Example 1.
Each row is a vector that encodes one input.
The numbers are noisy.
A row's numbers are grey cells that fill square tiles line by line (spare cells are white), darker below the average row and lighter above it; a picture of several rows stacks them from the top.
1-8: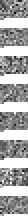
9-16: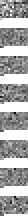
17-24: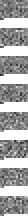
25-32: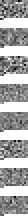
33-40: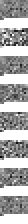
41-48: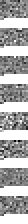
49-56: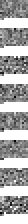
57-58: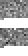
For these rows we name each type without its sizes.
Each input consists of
either a point on a circle, or a fixed value.
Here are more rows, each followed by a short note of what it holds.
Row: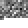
a point on a circle
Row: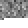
a point on a circle
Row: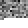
a point on a circle
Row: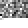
a fixed value
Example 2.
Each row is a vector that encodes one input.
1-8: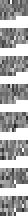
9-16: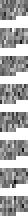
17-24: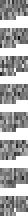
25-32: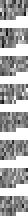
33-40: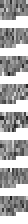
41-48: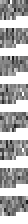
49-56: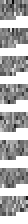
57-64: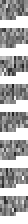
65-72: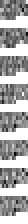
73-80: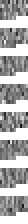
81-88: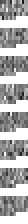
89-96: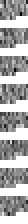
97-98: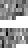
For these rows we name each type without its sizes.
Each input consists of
a point on a line.
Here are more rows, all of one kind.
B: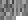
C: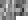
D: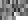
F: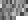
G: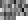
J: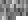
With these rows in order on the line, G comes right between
C and J.
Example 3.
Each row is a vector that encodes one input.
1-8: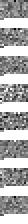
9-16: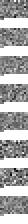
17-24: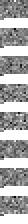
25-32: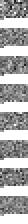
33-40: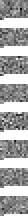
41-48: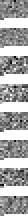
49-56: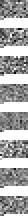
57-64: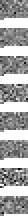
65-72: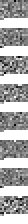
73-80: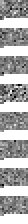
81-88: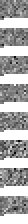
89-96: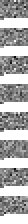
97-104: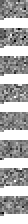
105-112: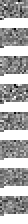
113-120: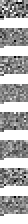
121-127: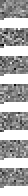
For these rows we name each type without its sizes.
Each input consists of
either a point on a circle, or a fixed value.
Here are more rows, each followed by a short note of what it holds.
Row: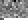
a point on a circle
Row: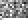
a fixed value
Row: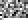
a fixed value
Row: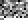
a point on a circle
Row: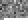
a point on a circle
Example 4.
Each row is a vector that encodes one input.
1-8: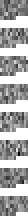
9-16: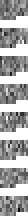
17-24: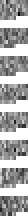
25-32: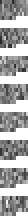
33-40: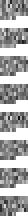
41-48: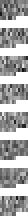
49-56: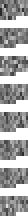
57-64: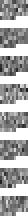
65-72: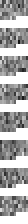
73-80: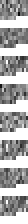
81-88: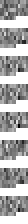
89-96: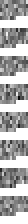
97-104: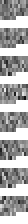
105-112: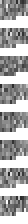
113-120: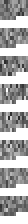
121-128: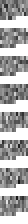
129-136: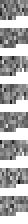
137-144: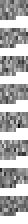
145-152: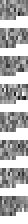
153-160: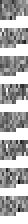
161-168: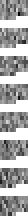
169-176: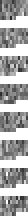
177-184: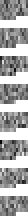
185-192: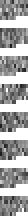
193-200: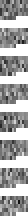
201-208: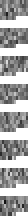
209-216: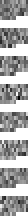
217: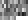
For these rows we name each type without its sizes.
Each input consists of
a point on a line.
